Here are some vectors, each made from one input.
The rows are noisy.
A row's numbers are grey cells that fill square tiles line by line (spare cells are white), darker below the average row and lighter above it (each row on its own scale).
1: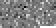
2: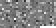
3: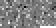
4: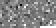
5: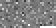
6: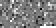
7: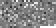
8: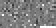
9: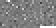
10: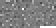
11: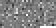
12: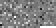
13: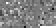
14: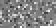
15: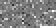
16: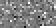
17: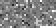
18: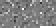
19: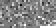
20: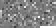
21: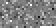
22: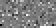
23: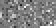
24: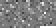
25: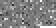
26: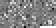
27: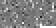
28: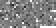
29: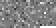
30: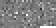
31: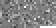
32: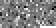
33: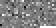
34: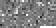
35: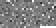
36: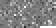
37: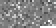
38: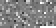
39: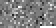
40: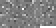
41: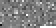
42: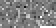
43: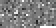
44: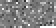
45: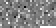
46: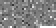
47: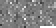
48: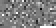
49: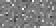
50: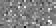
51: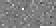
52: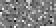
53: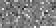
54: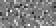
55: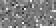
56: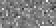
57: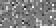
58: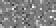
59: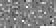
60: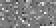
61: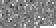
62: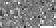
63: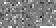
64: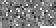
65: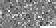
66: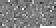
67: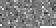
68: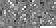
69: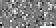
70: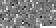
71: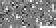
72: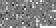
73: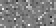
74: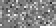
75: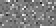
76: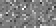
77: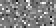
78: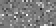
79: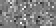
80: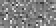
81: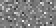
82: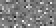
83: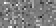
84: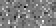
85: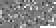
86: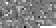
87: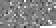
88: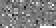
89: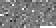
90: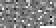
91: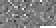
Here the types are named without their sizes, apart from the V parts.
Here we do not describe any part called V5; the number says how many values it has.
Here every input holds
a label, together with either four true/false values, or a value of V5.
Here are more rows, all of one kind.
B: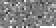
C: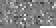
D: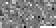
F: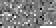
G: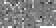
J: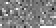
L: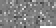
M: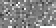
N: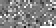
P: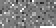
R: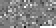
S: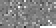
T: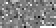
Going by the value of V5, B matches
M and S.
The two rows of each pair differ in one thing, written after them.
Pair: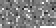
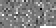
the label
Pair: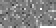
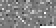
the label
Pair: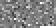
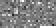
the label
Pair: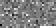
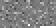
the label
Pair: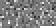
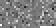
one of the four true/false values
